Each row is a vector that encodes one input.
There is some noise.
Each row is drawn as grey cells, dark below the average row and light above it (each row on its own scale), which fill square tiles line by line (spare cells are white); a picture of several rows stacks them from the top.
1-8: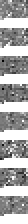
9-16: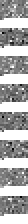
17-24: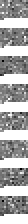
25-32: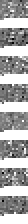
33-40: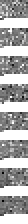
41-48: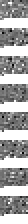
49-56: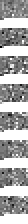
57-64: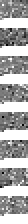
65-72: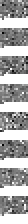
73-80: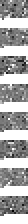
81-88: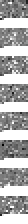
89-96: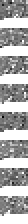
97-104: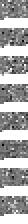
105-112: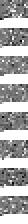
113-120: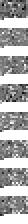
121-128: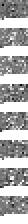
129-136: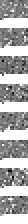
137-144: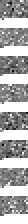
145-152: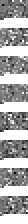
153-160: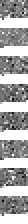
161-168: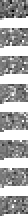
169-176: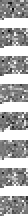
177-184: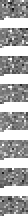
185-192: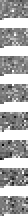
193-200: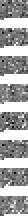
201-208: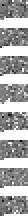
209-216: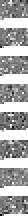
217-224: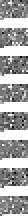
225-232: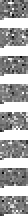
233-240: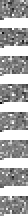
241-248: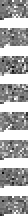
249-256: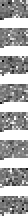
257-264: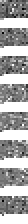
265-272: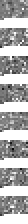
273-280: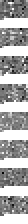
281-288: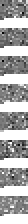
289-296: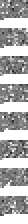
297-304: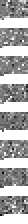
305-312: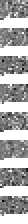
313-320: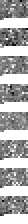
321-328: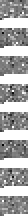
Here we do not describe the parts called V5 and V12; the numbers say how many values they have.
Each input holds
either a fixed value, or one of 4 labels and a value of V5, or a true/false value and a value of V12.
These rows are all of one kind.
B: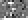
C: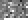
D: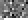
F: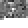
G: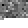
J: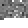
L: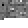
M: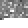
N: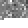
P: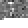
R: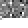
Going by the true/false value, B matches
C, F and R.
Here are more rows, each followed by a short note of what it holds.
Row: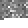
a true/false value and a value of V12
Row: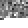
a fixed value
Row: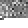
a fixed value
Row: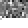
a true/false value and a value of V12
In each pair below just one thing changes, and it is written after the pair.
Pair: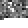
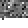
the value of V12
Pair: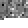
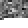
the value of V12
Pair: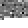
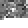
the true/false value
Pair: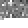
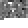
the value of V12
